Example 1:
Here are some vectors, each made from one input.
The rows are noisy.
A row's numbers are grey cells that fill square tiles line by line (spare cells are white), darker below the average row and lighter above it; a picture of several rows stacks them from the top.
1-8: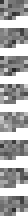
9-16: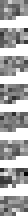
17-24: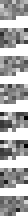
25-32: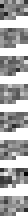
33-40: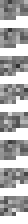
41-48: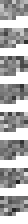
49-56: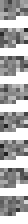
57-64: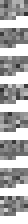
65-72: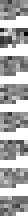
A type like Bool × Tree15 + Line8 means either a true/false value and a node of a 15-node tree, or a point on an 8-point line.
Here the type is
Bool × Bool × Bool × Bool + Unit.
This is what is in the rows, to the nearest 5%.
About 5% of them hold a fixed value. The rest hold four true/false values.
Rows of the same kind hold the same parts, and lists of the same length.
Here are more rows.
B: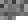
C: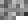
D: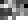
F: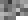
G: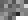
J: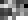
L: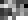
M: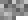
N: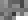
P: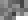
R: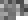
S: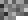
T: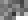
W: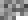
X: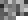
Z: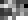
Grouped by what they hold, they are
B, C, F, G, M, N, P, R, S, T, W, X
D, J, L, Z

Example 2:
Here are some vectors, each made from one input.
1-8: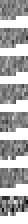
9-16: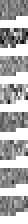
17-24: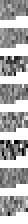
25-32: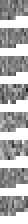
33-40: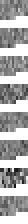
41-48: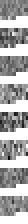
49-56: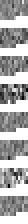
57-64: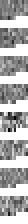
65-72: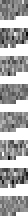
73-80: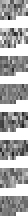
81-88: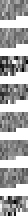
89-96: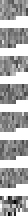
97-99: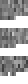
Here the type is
Circle18 + Unit.
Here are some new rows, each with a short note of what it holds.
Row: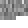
a point on an 18-point circle
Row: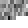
a point on an 18-point circle
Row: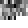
a fixed value
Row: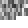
a point on an 18-point circle
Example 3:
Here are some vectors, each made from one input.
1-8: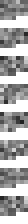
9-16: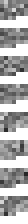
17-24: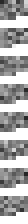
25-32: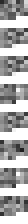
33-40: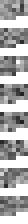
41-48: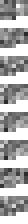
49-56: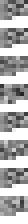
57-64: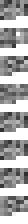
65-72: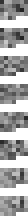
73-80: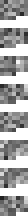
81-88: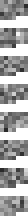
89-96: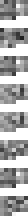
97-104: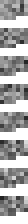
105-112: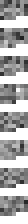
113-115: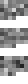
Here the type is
Label11.
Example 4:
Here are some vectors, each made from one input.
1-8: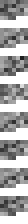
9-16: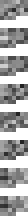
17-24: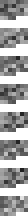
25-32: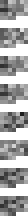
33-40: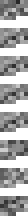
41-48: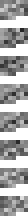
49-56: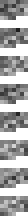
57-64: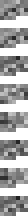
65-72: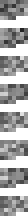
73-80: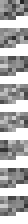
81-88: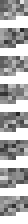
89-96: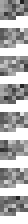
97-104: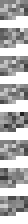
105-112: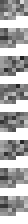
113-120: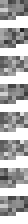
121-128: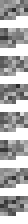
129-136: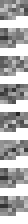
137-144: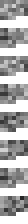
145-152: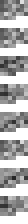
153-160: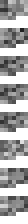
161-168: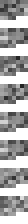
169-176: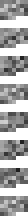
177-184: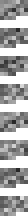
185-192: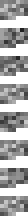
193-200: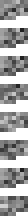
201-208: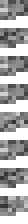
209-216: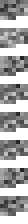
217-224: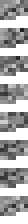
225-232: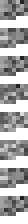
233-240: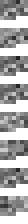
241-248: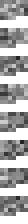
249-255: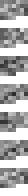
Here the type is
Bool × Bool × Bool.
